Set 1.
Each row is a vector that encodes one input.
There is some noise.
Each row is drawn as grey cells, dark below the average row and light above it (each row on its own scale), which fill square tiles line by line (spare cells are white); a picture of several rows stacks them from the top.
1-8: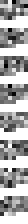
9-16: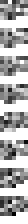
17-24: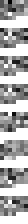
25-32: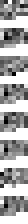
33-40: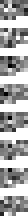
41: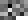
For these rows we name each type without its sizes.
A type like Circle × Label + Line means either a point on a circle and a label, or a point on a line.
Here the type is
Label.
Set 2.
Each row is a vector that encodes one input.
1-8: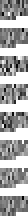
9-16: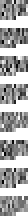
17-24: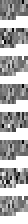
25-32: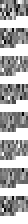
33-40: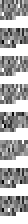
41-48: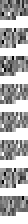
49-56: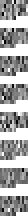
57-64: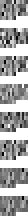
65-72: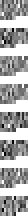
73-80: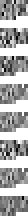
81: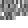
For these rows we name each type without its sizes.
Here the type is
Circle + Unit.
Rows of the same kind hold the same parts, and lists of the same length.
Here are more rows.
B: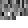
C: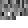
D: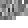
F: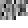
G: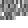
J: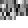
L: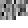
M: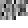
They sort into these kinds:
B, C, D, F, G, L, M
J

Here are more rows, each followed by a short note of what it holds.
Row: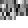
a fixed value
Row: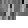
a point on a circle
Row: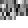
a fixed value
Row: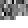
a point on a circle
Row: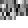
a fixed value
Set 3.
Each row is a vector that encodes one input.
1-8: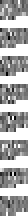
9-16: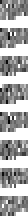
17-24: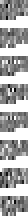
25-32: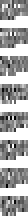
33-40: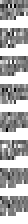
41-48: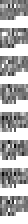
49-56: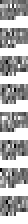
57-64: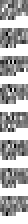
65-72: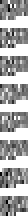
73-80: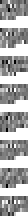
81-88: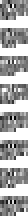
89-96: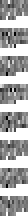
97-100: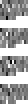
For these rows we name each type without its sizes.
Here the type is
Bool × Bool × Bool × Bool × Bool.
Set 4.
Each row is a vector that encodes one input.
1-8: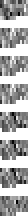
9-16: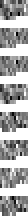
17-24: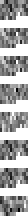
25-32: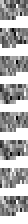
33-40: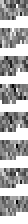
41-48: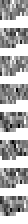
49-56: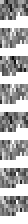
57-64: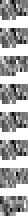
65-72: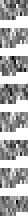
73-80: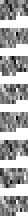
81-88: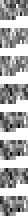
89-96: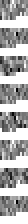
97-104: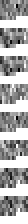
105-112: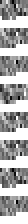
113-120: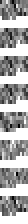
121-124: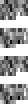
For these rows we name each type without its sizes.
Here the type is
Circle.
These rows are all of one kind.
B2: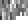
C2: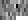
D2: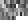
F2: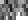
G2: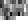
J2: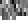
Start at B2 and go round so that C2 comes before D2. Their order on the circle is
B2, C2, F2, D2, J2, G2.
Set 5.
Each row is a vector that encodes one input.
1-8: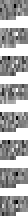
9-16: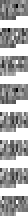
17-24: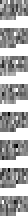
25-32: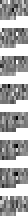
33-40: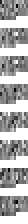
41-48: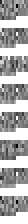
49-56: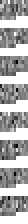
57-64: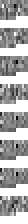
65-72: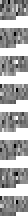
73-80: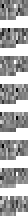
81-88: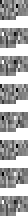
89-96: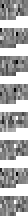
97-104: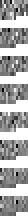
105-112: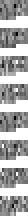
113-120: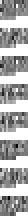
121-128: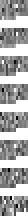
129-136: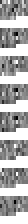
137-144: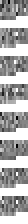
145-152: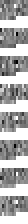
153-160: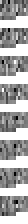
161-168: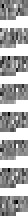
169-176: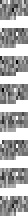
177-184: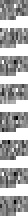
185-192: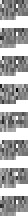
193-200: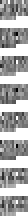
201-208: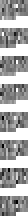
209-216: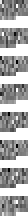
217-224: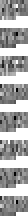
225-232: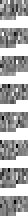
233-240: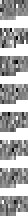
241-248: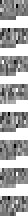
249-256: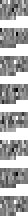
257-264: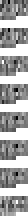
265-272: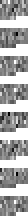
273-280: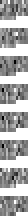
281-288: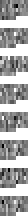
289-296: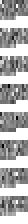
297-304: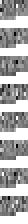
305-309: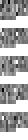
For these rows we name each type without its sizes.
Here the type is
Bool × Bool × Bool × Bool + Unit.
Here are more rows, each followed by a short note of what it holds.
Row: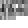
four true/false values
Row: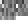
four true/false values
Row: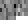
four true/false values
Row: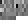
four true/false values
